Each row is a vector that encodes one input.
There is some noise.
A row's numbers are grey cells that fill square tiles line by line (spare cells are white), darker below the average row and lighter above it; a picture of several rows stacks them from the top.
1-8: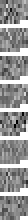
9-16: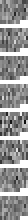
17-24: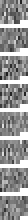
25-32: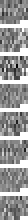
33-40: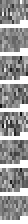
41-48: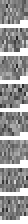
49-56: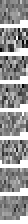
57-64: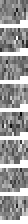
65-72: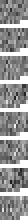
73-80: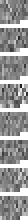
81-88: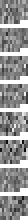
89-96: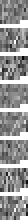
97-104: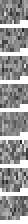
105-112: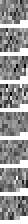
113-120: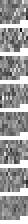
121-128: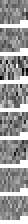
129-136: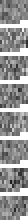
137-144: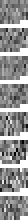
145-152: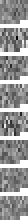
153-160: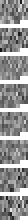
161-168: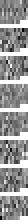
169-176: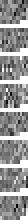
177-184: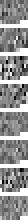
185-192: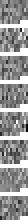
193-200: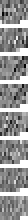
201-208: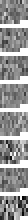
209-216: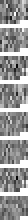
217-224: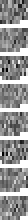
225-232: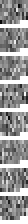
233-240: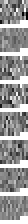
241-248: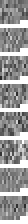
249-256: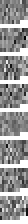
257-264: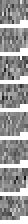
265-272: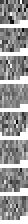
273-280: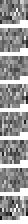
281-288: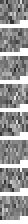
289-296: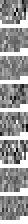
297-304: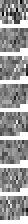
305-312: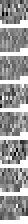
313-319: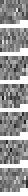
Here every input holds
a point on an 11-point line.
